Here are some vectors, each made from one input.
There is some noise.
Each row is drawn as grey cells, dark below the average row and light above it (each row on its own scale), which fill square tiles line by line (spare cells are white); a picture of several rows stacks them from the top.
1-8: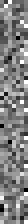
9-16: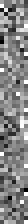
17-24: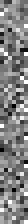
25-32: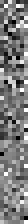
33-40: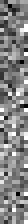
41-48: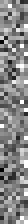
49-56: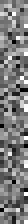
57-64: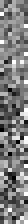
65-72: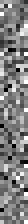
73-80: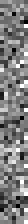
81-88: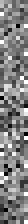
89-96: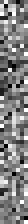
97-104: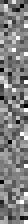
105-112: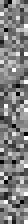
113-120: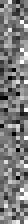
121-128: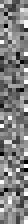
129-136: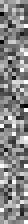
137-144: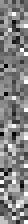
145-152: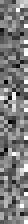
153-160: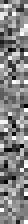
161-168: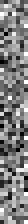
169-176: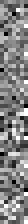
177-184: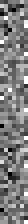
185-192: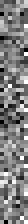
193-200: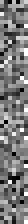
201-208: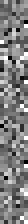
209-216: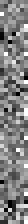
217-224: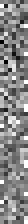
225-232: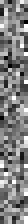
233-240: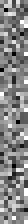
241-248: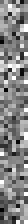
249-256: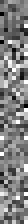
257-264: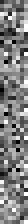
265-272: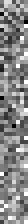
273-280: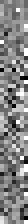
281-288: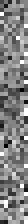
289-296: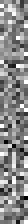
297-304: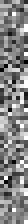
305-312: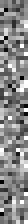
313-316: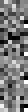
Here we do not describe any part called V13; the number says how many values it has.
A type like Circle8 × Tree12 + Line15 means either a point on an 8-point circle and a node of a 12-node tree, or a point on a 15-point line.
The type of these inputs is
(Line12 + Line15) × V13.
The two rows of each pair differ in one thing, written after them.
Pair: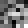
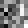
the place on the 15-point line
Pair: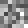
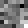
the place on the 15-point line
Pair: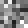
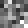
the value of V13
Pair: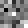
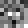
the value of V13
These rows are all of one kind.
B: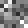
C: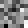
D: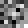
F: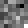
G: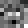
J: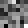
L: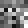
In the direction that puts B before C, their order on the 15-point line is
B, D, G, L, F, J, C.
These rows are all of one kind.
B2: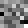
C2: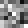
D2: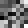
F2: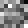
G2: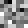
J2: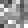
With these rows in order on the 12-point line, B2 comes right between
D2 and G2.
